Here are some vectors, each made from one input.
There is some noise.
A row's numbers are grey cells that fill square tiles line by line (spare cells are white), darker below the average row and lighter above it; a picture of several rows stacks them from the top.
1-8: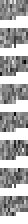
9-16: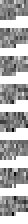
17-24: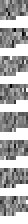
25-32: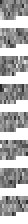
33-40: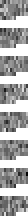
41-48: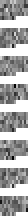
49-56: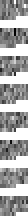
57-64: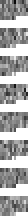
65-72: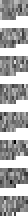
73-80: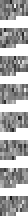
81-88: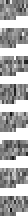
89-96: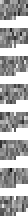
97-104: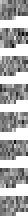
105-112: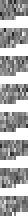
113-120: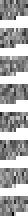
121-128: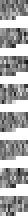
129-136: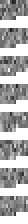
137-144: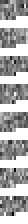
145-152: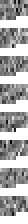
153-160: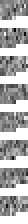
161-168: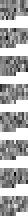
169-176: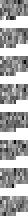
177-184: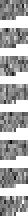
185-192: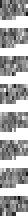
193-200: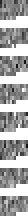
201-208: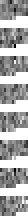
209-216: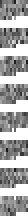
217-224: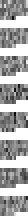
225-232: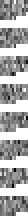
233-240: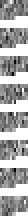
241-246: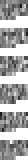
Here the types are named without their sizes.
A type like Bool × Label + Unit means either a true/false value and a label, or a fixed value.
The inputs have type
Line × Line × Line × Line × Line × Line × Line × Line.
